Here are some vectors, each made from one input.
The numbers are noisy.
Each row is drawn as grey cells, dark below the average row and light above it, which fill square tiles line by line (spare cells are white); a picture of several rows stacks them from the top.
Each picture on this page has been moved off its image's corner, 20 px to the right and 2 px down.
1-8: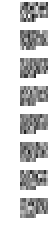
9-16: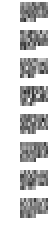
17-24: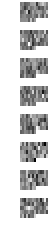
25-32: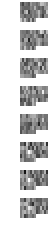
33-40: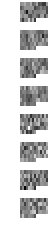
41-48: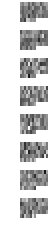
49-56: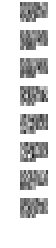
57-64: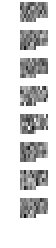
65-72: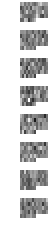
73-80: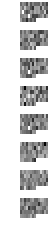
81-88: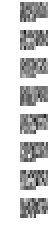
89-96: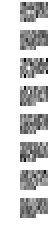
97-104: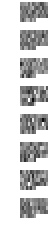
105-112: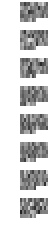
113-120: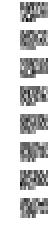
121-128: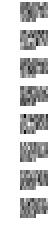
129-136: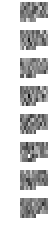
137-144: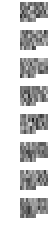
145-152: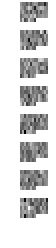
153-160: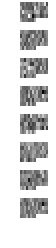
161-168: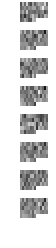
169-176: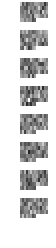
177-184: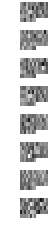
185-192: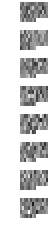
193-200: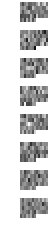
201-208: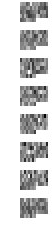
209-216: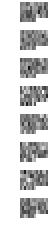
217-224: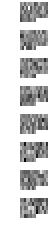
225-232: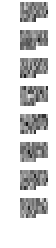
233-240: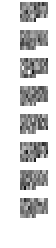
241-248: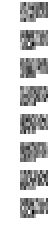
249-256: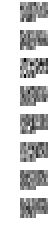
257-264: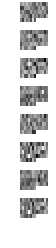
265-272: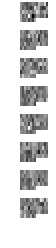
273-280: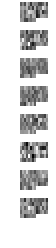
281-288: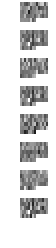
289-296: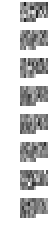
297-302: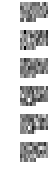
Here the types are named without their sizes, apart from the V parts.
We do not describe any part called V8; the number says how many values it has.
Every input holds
a value of V8, together with a list of points on a line.
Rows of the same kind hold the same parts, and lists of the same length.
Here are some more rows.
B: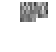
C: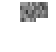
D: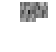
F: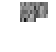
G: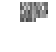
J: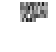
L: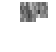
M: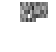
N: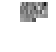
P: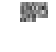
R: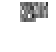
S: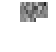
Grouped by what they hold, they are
B, F, J, N
C, S
D, M, P
G, L, R

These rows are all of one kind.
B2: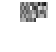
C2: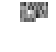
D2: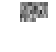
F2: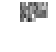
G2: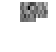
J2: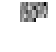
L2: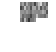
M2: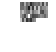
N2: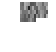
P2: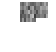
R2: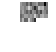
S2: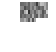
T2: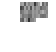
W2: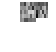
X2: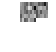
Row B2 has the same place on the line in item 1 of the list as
L2, M2, N2 and T2.
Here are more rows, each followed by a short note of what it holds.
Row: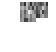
a value of V8, together with a list of two items
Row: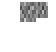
a value of V8, together with a list of one item
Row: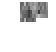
a value of V8, together with a list of three items
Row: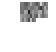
a value of V8, together with a list of two items
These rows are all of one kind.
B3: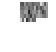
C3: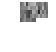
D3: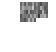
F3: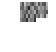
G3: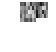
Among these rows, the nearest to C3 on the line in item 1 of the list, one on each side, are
B3 and G3.
